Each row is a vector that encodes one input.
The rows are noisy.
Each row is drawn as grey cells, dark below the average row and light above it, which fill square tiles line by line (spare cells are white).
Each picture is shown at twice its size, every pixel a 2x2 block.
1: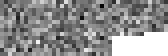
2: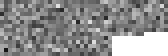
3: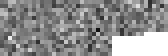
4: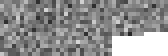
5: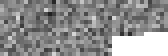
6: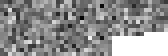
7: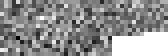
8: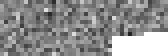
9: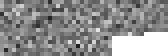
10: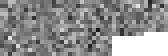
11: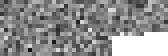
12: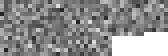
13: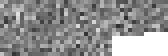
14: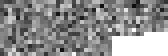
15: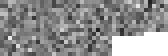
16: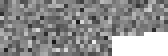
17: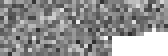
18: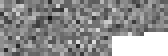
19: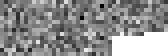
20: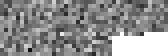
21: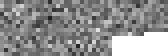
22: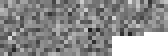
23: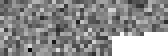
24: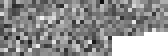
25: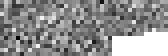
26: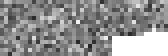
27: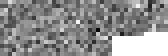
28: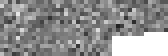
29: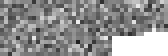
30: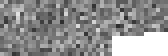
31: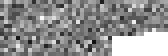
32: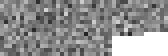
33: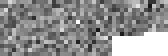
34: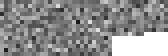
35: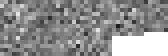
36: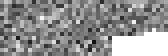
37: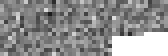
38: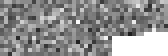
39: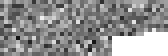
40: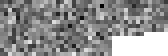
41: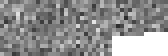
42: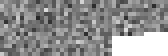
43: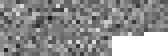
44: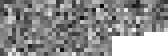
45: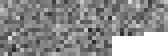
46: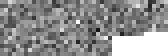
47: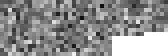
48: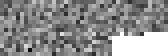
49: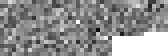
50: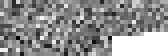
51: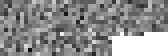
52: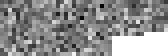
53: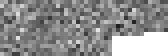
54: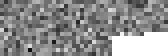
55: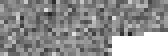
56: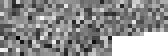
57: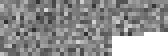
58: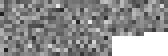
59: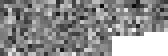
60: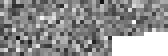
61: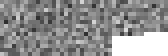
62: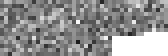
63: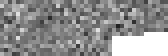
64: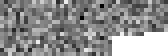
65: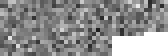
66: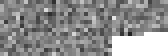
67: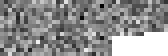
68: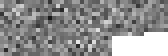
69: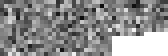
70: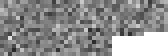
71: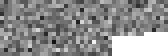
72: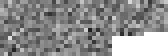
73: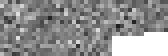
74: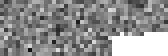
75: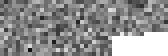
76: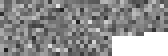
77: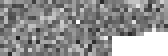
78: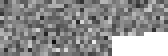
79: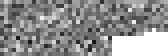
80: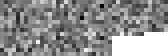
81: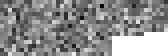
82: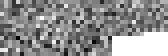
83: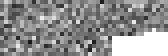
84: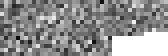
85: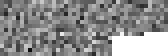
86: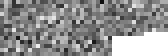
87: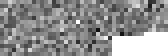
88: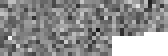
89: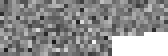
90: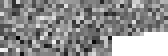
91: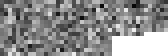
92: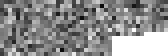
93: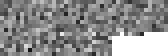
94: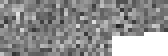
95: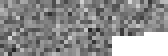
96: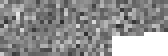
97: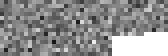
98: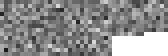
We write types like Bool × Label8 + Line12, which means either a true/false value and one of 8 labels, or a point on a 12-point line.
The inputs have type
Line19.
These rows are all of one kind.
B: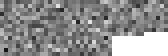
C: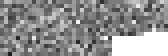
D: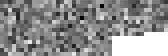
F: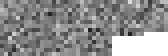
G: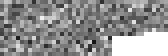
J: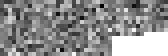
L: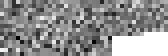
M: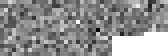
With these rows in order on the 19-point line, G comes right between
C and L.
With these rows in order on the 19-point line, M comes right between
C and F.
